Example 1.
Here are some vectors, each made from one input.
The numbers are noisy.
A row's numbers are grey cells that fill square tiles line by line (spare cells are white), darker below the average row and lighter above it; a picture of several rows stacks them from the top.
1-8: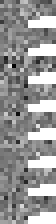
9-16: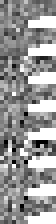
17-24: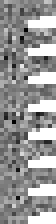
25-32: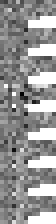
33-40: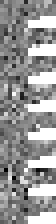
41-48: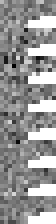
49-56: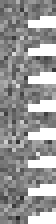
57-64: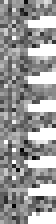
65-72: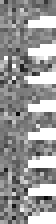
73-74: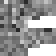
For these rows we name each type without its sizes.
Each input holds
either a label, or a point on a line.
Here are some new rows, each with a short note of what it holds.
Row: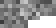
a point on a line
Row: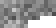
a point on a line
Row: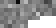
a point on a line
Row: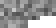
a point on a line
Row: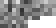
a label
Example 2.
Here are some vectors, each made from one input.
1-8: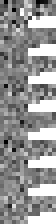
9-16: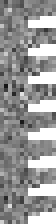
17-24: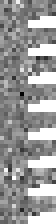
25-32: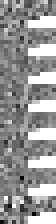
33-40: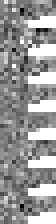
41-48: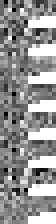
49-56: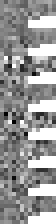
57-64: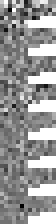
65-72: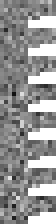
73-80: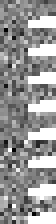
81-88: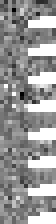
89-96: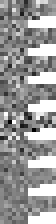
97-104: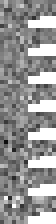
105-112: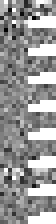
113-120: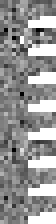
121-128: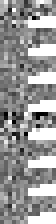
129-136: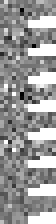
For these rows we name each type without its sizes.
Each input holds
either a point on a circle, or a point on a line.
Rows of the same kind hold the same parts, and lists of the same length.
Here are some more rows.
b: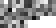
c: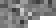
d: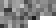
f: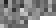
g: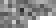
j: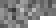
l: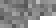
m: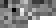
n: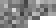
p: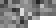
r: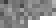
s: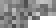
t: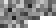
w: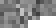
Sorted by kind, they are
b, c, d, j, m, p, t, w
f, g, l, n, r, s

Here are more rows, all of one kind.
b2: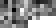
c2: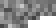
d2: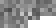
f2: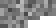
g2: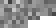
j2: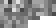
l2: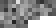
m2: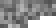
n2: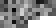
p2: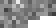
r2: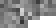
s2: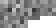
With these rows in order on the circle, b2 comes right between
f2 and m2.
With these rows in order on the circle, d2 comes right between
g2 and s2.
